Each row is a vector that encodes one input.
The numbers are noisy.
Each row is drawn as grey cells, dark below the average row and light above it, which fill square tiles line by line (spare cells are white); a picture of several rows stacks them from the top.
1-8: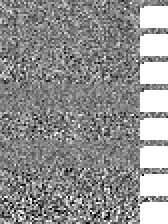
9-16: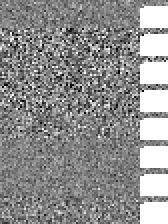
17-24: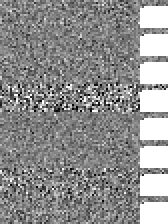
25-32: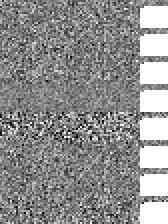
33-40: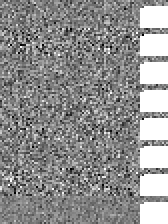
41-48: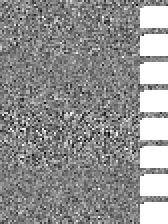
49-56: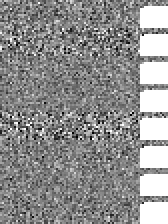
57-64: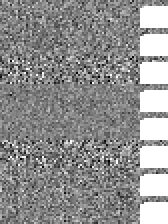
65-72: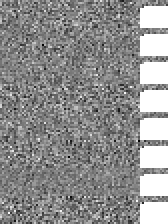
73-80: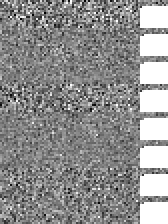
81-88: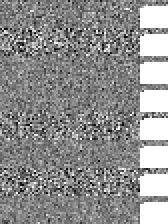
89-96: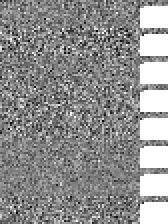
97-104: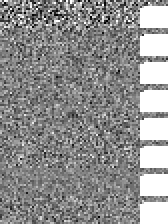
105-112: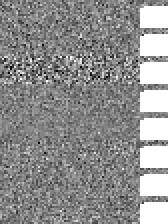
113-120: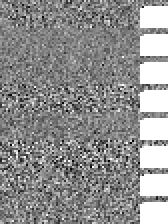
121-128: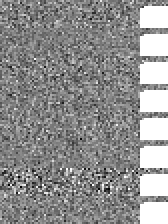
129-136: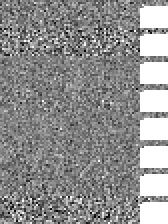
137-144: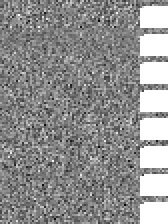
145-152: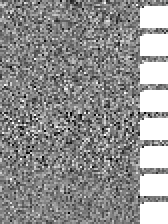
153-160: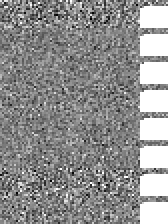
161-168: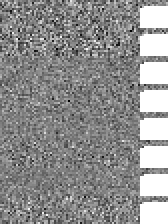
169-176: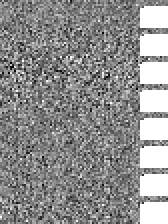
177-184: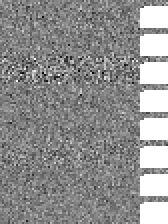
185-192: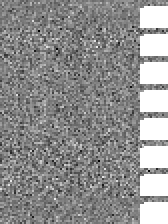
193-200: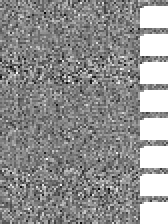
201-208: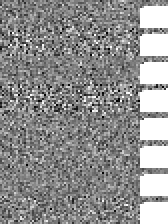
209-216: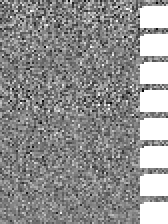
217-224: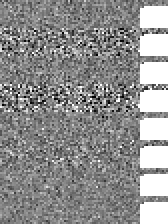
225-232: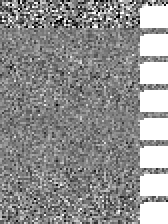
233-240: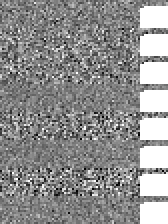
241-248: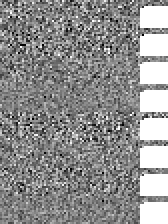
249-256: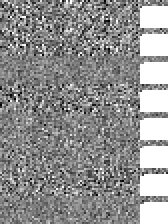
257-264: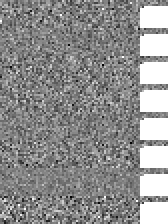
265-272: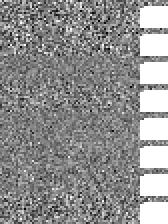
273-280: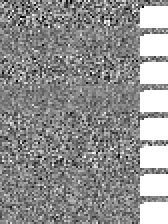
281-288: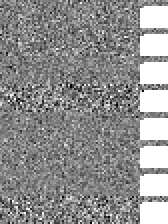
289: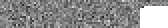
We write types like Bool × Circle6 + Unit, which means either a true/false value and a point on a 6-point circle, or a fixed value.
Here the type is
Bool × Bool × Bool × Bool + ((Label9 + Line7) × Line5 + Line4 × Line4) × Tree9.
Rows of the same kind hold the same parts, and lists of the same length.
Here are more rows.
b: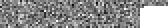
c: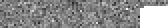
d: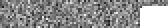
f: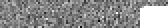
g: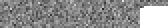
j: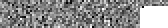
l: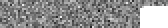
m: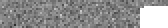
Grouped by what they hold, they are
b, c, d, f
g, j
l
m

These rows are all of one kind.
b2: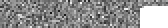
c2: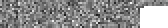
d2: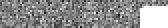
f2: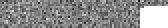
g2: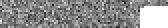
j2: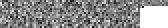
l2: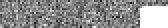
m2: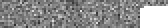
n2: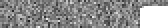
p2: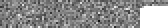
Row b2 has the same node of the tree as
c2 and n2.
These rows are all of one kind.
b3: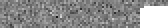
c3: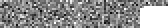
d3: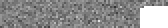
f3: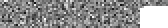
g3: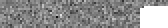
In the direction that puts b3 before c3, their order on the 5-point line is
b3, d3, f3, g3, c3.
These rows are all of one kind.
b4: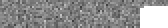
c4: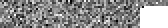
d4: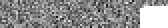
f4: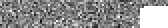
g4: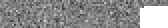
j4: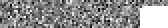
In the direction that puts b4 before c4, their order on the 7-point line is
b4, g4, j4, c4, f4, d4.
